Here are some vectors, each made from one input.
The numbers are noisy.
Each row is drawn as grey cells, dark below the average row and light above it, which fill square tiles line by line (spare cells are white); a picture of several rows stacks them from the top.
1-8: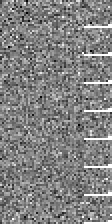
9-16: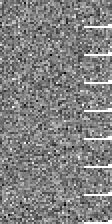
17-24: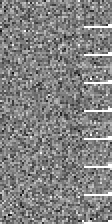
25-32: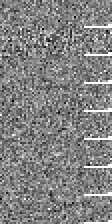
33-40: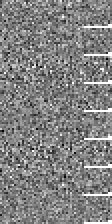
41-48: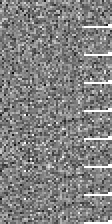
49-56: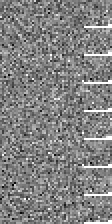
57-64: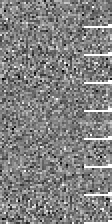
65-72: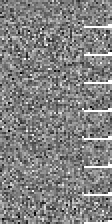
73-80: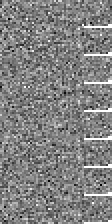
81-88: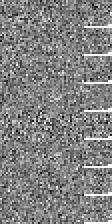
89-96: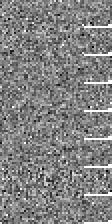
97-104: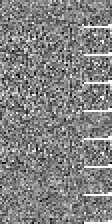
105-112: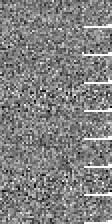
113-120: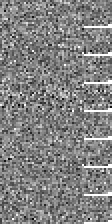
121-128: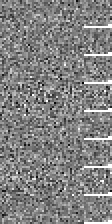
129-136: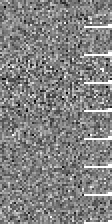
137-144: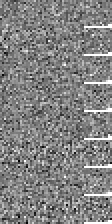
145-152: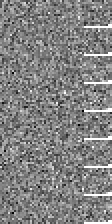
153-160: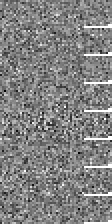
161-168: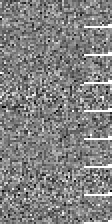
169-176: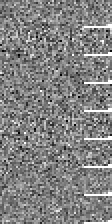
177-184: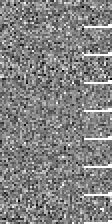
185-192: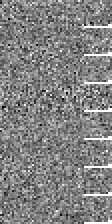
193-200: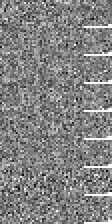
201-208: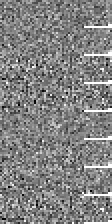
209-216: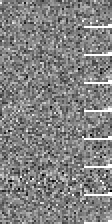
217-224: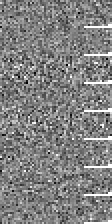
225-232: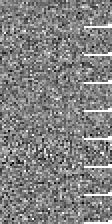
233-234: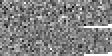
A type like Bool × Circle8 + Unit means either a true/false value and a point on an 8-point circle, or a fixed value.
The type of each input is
Circle10 × Label10 + Label4 + Line6.
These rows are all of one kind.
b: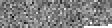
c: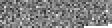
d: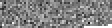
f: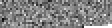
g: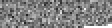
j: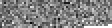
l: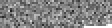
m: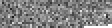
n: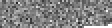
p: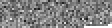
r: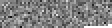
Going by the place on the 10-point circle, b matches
j and n.
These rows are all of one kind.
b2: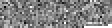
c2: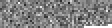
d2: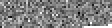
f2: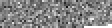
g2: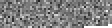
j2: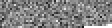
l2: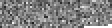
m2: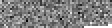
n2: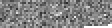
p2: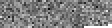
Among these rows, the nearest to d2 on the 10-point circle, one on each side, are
m2 and p2.
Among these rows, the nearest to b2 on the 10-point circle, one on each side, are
f2 and l2.
